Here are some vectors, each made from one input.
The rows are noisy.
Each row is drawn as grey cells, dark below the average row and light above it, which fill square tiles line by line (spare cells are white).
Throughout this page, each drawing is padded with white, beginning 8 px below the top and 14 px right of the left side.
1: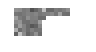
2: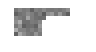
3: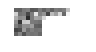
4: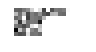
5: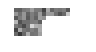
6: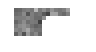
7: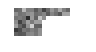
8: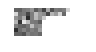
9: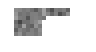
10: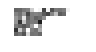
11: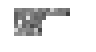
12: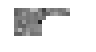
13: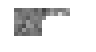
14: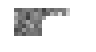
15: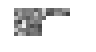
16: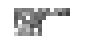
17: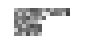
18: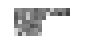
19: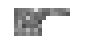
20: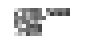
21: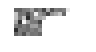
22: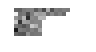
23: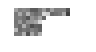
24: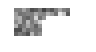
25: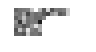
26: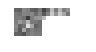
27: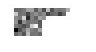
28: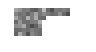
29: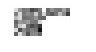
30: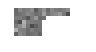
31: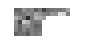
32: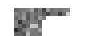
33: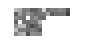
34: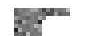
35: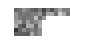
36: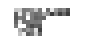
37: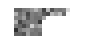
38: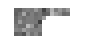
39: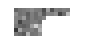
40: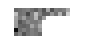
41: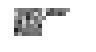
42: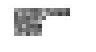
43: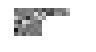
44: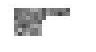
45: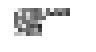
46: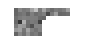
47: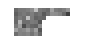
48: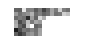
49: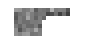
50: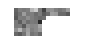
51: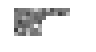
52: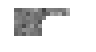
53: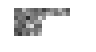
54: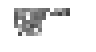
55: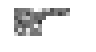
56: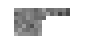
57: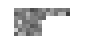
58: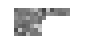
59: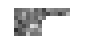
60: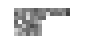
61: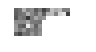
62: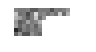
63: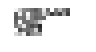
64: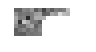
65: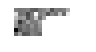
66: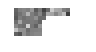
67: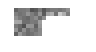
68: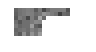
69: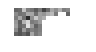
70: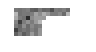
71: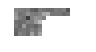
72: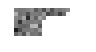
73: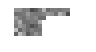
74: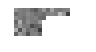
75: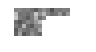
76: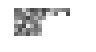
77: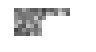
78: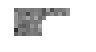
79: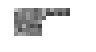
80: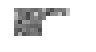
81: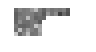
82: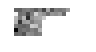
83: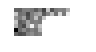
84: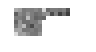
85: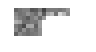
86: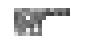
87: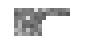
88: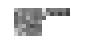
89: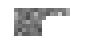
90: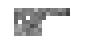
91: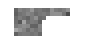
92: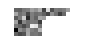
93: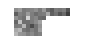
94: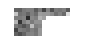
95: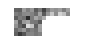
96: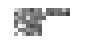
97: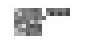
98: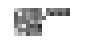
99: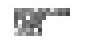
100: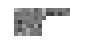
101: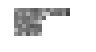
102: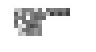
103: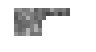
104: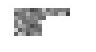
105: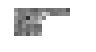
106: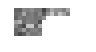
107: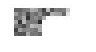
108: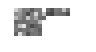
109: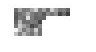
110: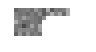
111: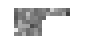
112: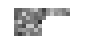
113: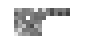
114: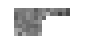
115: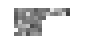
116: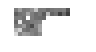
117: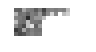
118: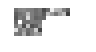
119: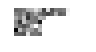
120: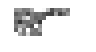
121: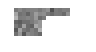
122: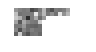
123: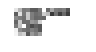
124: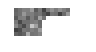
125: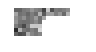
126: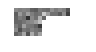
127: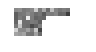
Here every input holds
a point on a 12-point line.
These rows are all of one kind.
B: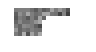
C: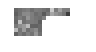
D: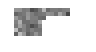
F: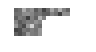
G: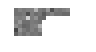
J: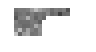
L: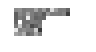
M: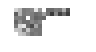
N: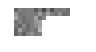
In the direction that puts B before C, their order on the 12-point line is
F, B, J, M, N, G, D, L, C.
